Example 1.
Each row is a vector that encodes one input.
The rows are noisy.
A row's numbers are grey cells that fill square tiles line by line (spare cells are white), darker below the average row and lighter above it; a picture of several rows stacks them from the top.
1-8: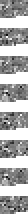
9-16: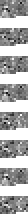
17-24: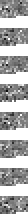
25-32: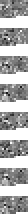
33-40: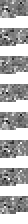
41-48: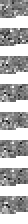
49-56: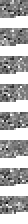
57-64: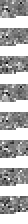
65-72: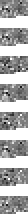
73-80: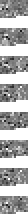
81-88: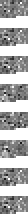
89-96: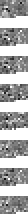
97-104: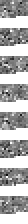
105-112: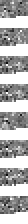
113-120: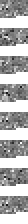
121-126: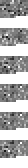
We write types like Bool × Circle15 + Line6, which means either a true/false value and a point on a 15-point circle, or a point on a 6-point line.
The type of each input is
Line12.
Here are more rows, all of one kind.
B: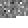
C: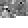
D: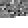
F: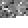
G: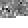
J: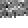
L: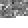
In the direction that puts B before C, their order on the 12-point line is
J, F, B, L, G, C, D.
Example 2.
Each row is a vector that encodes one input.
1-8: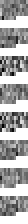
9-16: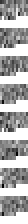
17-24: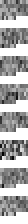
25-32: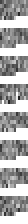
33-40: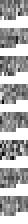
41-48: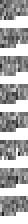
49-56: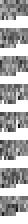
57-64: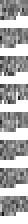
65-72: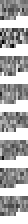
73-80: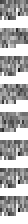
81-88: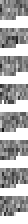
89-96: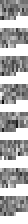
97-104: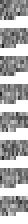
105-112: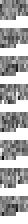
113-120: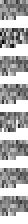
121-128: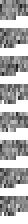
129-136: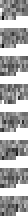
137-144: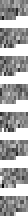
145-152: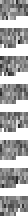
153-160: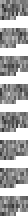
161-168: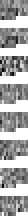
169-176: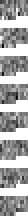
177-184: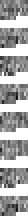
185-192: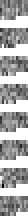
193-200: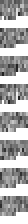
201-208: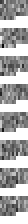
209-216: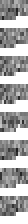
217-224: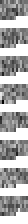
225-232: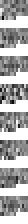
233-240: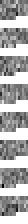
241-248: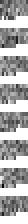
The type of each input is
Circle18 + Unit.
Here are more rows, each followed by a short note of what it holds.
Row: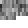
a point on an 18-point circle
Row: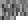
a point on an 18-point circle
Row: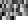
a fixed value
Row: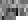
a point on an 18-point circle
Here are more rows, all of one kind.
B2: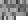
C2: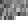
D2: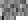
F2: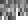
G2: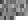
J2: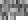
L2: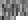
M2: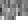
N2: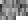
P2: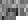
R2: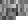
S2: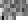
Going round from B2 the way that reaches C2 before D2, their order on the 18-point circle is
B2, J2, N2, M2, F2, C2, G2, R2, P2, L2, D2, S2.
